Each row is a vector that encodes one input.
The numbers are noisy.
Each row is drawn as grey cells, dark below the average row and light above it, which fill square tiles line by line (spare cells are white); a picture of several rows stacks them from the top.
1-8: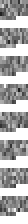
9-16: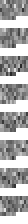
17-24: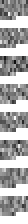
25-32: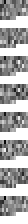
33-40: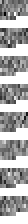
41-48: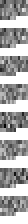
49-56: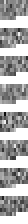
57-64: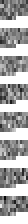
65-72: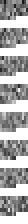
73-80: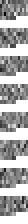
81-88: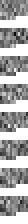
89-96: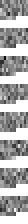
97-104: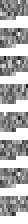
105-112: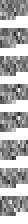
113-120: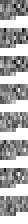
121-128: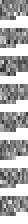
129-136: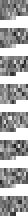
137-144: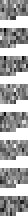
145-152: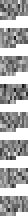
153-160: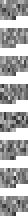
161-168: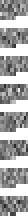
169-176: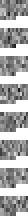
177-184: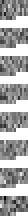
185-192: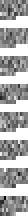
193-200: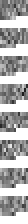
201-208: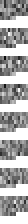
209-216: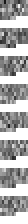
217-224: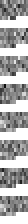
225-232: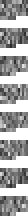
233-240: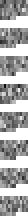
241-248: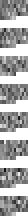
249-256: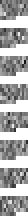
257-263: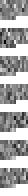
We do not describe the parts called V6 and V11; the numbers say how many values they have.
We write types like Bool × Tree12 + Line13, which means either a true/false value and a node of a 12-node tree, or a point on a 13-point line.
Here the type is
(Line5 + V11) × (Line7 + V6).
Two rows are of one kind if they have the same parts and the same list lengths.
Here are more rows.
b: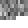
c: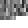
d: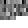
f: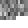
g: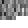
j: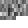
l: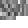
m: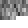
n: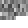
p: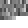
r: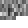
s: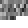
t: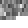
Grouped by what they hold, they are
b, f, j, l, n, r, t
c, d, m, p
g
s

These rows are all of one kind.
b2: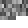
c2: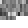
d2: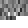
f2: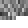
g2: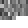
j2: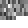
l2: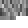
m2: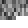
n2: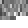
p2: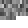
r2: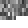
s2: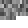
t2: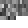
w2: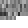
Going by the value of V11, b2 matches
l2, n2, p2 and s2.
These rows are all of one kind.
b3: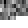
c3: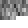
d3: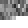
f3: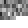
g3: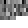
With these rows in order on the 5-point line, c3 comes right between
d3 and g3.
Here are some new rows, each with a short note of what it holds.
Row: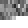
a point on a 5-point line and a point on a 7-point line
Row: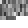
a point on a 7-point line and a value of V11
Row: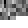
a point on a 5-point line and a point on a 7-point line
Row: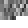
a value of V6 and a value of V11
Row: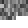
a point on a 7-point line and a value of V11
